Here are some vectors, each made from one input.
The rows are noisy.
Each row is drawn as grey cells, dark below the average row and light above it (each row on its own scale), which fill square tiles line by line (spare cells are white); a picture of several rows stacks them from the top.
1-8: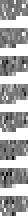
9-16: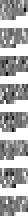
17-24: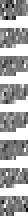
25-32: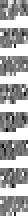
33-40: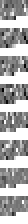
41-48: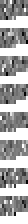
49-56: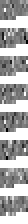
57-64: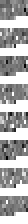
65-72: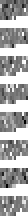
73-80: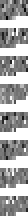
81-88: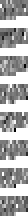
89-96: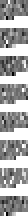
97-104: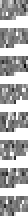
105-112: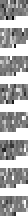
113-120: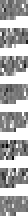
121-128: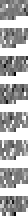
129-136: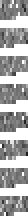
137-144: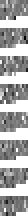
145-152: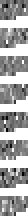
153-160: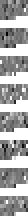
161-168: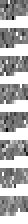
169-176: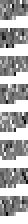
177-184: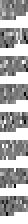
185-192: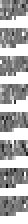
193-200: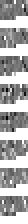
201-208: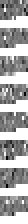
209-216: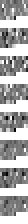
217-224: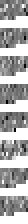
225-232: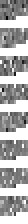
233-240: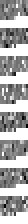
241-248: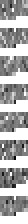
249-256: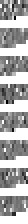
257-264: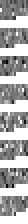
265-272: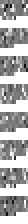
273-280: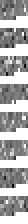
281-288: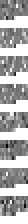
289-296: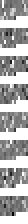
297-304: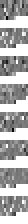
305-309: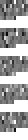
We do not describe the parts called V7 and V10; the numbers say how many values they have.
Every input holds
a point on a 5-point circle, a true/false value, a value of V7 and a value of V10.
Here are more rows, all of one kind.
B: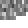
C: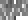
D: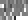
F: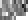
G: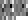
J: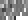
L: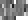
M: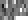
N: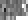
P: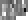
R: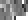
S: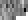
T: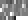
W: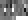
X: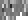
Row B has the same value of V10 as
G, J, M and X.
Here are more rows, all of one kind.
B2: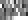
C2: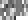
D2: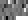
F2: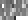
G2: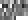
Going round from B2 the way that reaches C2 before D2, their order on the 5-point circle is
B2, C2, F2, D2, G2.
